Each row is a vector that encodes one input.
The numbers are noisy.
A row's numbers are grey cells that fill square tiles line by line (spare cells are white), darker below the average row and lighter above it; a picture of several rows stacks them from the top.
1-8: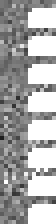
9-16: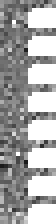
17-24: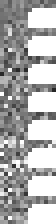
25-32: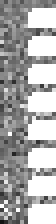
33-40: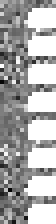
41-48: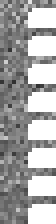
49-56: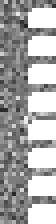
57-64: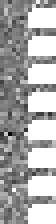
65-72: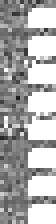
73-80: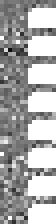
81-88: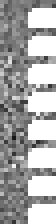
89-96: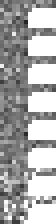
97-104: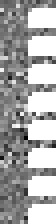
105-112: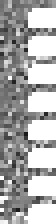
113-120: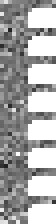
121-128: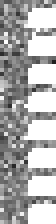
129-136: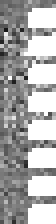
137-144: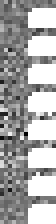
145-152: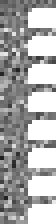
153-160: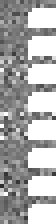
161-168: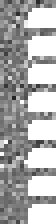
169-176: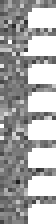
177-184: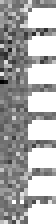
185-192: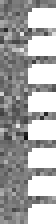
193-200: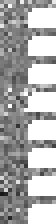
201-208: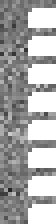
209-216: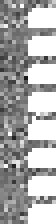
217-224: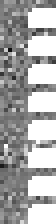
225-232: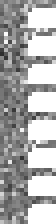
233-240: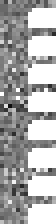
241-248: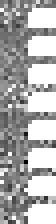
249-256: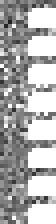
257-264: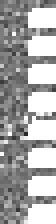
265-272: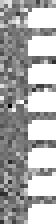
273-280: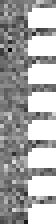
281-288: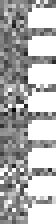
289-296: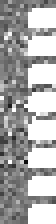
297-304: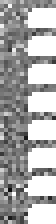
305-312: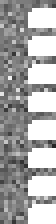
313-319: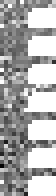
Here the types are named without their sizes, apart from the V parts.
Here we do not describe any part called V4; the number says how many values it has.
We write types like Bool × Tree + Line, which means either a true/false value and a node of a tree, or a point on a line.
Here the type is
(Bool × Bool × Bool × Bool + V4) × Circle.
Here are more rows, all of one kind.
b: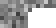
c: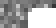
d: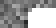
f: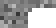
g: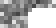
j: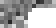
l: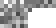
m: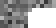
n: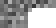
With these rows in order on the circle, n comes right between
f and g.
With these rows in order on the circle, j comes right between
c and d.
